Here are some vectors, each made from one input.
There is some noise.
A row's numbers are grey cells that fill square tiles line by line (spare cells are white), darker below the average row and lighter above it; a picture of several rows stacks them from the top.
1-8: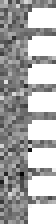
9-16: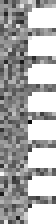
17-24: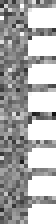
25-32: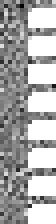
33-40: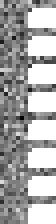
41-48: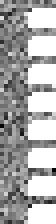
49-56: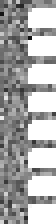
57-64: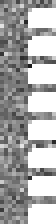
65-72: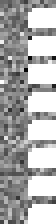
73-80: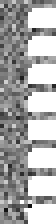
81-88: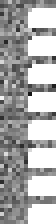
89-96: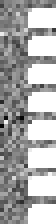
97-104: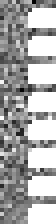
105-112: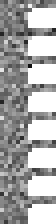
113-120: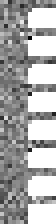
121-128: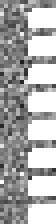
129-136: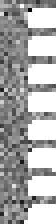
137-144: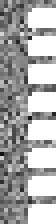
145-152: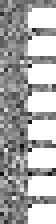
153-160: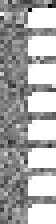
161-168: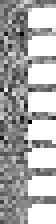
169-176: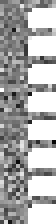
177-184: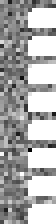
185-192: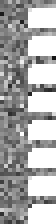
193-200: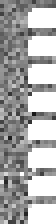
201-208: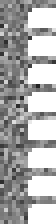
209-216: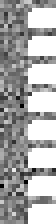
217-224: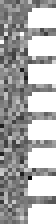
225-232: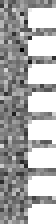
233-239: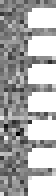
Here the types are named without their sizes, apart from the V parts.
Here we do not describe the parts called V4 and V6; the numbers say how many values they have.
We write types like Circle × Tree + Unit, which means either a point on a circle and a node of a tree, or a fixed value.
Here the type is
Bool × Bool × Bool × List(V6) × Tree × Tree × V4.
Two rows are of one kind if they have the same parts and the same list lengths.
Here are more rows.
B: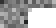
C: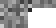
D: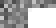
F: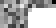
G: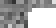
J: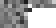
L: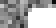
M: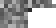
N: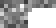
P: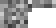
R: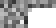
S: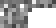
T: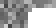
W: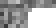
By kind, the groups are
B, D
C, F, M, P, R, T, W
G, J, L, N, S

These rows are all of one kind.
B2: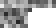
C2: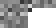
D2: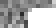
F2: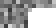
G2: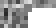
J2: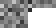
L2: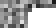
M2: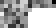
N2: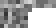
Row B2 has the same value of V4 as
F2 and J2.
